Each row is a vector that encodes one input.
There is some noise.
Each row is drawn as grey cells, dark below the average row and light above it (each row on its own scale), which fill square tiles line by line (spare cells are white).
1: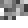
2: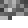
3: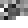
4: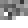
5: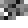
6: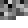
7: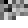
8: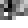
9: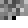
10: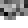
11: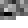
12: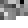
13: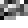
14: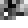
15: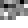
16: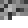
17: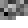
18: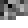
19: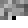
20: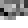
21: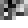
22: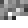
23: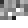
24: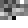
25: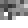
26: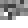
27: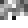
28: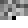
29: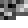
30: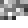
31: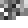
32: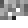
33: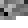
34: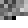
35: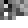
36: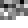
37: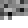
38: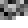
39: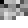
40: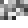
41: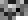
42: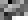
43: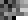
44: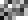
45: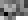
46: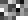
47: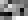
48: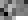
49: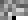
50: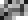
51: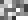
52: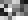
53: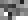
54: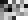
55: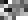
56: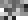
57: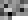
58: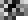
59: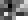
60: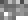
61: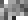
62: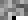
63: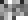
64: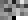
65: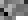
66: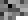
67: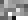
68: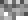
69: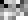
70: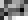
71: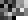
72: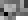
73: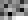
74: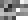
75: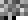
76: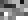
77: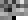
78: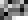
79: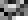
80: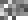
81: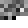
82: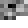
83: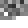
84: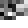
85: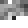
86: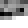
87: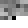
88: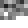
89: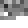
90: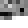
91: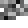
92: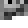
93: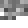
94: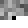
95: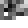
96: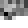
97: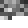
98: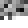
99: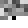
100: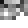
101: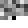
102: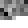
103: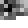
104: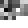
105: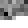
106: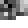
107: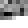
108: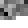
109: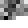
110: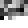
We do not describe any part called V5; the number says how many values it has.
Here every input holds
a point on a 6-point line, together with either three true/false values, or a value of V5.
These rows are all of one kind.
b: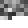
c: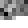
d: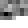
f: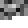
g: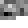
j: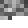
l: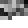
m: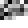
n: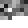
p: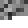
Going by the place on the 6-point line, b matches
j, n and p.
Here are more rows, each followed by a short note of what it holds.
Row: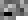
a point on a 6-point line and a value of V5
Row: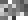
a point on a 6-point line and three true/false values
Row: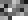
a point on a 6-point line and a value of V5
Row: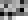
a point on a 6-point line and a value of V5
